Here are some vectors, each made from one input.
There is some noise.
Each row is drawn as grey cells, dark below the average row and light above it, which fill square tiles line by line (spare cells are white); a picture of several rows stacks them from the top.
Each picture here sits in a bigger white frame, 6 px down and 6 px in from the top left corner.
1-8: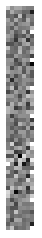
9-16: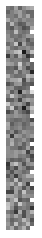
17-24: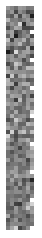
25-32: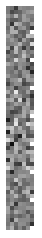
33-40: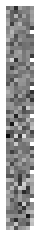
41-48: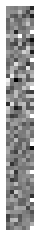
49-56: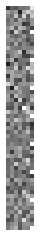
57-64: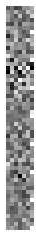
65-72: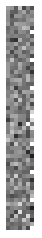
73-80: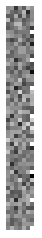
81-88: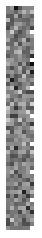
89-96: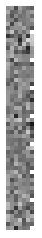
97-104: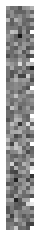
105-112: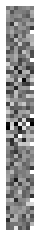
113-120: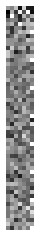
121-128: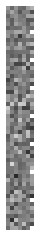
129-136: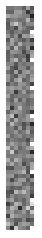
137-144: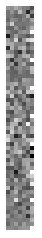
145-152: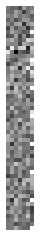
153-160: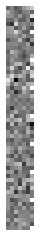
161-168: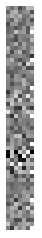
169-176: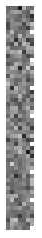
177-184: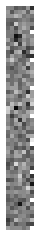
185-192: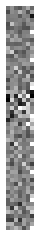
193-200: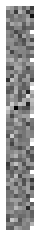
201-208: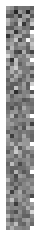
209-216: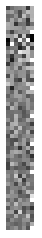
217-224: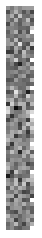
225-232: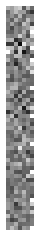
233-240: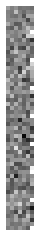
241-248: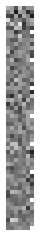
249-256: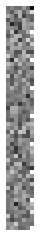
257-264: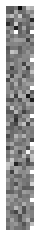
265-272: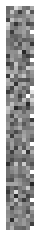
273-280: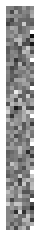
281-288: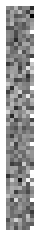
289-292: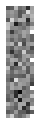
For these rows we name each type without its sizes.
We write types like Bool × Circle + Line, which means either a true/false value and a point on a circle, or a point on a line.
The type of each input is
List(Line).
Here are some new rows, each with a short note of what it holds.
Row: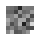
a list of three items
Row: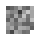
a list of one item
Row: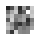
a list of one item
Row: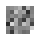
a list of two items
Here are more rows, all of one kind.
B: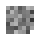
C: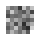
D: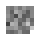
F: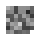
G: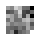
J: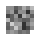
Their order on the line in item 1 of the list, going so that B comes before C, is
B, C, D, J, F, G.
